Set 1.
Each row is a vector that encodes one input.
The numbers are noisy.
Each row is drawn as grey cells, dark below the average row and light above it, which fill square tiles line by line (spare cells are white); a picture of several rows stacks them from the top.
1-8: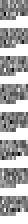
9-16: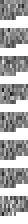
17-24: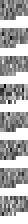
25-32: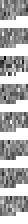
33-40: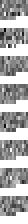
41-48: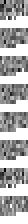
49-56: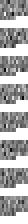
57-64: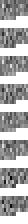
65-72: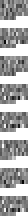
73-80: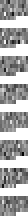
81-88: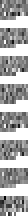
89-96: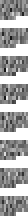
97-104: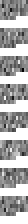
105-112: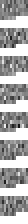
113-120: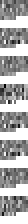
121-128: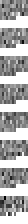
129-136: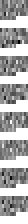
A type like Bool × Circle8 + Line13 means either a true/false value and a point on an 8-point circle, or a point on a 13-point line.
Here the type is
List2(Line9).
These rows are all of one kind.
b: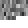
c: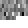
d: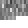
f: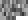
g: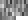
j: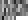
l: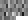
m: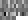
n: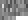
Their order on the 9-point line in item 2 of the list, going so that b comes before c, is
f, b, j, n, m, d, g, c, l.
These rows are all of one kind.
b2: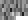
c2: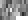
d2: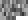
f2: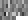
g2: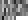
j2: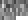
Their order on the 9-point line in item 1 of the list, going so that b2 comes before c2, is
b2, d2, f2, c2, j2, g2.
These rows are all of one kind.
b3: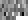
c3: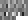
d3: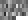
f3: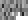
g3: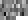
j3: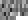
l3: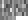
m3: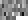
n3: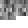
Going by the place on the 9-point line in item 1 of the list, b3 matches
g3 and m3.
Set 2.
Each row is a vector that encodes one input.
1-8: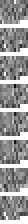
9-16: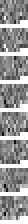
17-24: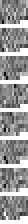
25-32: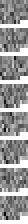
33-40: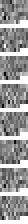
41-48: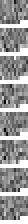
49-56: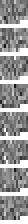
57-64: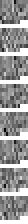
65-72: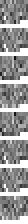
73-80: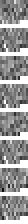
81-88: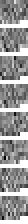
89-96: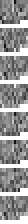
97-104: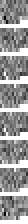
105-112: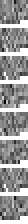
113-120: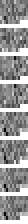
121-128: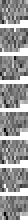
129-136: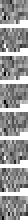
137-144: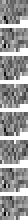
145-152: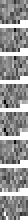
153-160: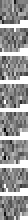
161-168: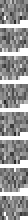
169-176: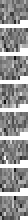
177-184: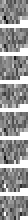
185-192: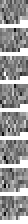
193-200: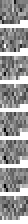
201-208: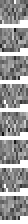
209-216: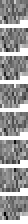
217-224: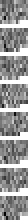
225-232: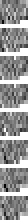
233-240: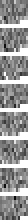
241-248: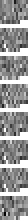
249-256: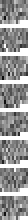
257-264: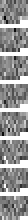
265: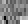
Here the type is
Bool × Line10.
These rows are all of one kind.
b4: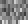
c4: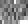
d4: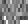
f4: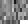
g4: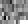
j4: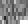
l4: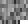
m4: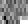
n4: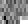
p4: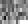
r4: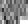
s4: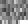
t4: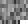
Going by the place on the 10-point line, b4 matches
d4 and s4.
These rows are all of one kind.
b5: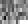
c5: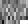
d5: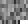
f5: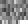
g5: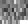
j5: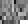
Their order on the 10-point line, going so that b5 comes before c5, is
j5, d5, g5, f5, b5, c5.
